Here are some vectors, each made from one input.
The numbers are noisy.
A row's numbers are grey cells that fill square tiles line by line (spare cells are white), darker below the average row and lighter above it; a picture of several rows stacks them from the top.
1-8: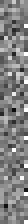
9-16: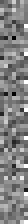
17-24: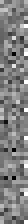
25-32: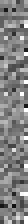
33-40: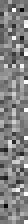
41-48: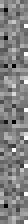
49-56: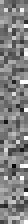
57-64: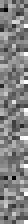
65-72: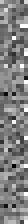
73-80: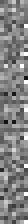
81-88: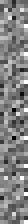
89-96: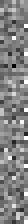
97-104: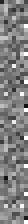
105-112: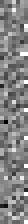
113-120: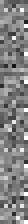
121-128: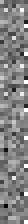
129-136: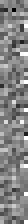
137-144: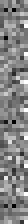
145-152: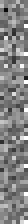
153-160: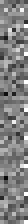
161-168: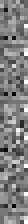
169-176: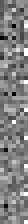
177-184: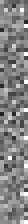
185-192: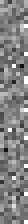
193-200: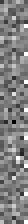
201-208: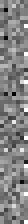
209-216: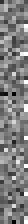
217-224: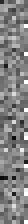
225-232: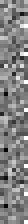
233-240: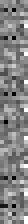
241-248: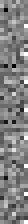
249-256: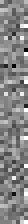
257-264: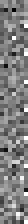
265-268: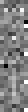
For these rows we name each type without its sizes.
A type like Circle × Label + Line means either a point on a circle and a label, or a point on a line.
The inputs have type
(Bool × Line + Label) × Label.
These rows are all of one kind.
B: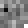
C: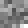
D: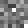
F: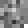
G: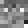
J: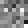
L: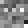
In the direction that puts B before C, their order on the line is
B, D, J, G, C, L, F.
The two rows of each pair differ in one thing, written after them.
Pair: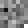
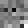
the label
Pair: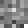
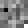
the label
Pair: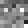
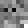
the label
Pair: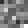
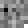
the label
